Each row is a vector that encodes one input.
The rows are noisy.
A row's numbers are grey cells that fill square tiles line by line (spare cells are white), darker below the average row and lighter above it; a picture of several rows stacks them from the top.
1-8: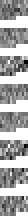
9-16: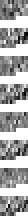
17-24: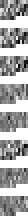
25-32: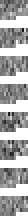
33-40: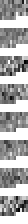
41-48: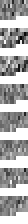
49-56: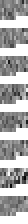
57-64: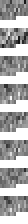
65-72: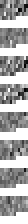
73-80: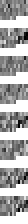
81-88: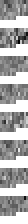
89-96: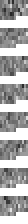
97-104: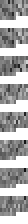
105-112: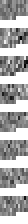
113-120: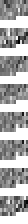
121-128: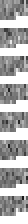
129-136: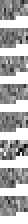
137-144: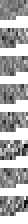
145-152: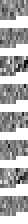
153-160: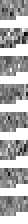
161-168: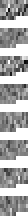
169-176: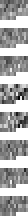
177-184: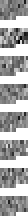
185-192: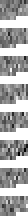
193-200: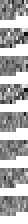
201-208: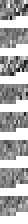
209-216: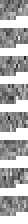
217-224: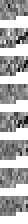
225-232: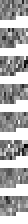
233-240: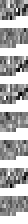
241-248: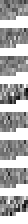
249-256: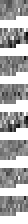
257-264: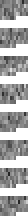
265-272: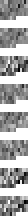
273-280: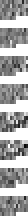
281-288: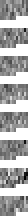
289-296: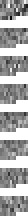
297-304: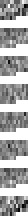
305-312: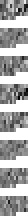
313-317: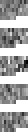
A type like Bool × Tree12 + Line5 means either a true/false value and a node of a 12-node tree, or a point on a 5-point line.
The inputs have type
(Bool × Bool × Bool × Bool + Label6) × Tree12 + Label9 × Label9 + Unit.
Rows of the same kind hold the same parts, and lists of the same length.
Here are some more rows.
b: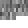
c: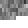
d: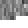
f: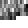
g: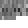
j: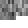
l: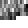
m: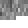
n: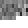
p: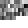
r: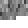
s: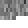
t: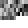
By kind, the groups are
b, c, m, r, s
d, g, j, n
f, l
p, t

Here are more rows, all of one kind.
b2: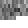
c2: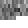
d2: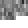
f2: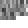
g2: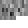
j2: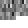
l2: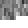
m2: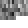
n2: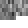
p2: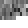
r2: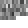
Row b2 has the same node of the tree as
c2, j2, m2 and r2.
